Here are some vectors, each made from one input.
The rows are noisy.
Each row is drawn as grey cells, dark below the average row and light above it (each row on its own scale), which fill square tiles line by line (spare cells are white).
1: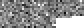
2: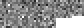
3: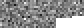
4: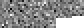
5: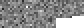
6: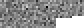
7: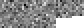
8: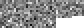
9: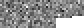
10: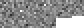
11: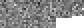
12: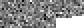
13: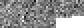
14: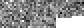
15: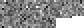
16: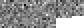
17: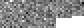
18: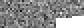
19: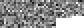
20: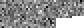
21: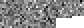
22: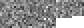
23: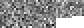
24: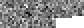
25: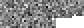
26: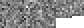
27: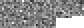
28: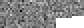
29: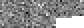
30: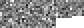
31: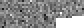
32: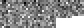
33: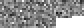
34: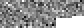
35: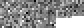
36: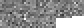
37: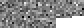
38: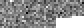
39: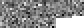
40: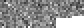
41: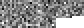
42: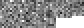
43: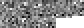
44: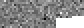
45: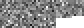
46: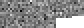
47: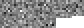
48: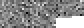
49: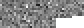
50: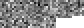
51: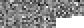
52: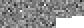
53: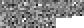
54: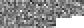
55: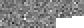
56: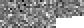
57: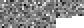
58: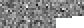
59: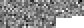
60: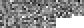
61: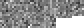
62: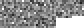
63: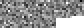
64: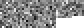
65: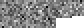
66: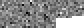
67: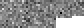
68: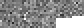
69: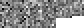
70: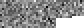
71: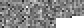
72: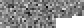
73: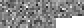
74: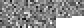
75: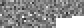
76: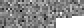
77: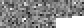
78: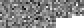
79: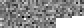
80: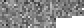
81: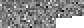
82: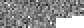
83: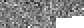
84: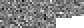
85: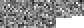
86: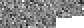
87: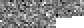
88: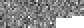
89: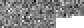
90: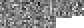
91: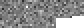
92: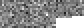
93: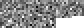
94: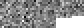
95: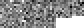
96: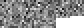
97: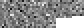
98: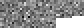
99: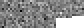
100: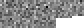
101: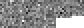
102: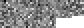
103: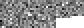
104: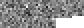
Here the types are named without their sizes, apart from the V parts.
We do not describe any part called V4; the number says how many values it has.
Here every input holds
a point on a line and a value of V4, together with either a point on a circle and a true/false value, or a point on a line.
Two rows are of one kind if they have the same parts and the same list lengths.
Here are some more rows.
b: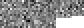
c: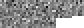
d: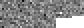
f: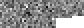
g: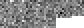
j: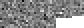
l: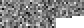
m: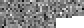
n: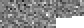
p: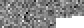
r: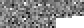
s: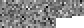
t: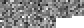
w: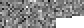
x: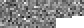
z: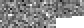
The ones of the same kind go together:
b, g, p, t
c, d, f, j, l, m, n, r, s, w, x, z

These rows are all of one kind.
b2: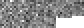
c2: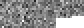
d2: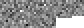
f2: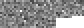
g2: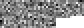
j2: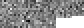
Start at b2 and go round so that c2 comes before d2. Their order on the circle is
b2, j2, f2, g2, c2, d2.
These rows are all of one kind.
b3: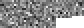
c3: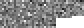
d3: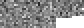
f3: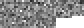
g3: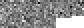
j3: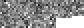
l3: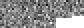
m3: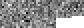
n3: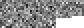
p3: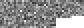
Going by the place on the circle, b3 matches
d3, f3, g3 and l3.
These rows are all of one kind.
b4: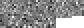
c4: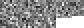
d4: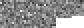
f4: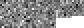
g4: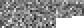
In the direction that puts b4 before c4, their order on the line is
b4, g4, d4, f4, c4.
